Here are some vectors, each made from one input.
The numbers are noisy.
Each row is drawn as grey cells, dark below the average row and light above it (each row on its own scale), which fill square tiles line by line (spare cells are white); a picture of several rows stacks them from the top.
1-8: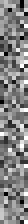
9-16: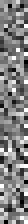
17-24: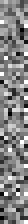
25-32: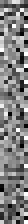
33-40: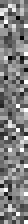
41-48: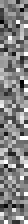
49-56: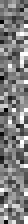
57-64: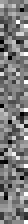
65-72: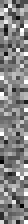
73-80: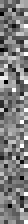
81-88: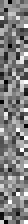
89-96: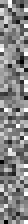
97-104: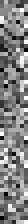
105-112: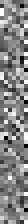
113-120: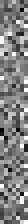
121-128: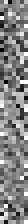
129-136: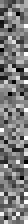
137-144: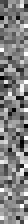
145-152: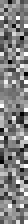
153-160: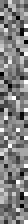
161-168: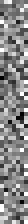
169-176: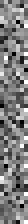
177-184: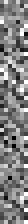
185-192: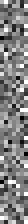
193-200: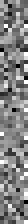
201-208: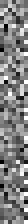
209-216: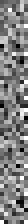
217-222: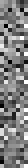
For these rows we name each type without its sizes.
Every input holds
a true/false value, together with either a point on a circle, or a fixed value.
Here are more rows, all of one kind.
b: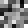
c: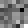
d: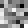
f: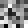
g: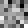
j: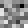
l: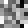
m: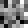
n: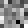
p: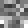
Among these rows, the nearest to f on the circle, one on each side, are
c and m.
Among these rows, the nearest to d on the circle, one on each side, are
g and j.
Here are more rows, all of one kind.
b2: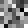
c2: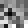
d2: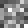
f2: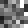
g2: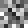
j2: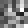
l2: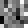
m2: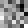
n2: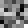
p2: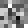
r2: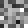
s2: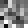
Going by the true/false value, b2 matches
m2 and n2.
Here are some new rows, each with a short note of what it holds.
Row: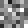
a point on a circle and a true/false value
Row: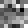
a point on a circle and a true/false value
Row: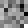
a point on a circle and a true/false value
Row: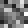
a true/false value
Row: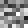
a true/false value
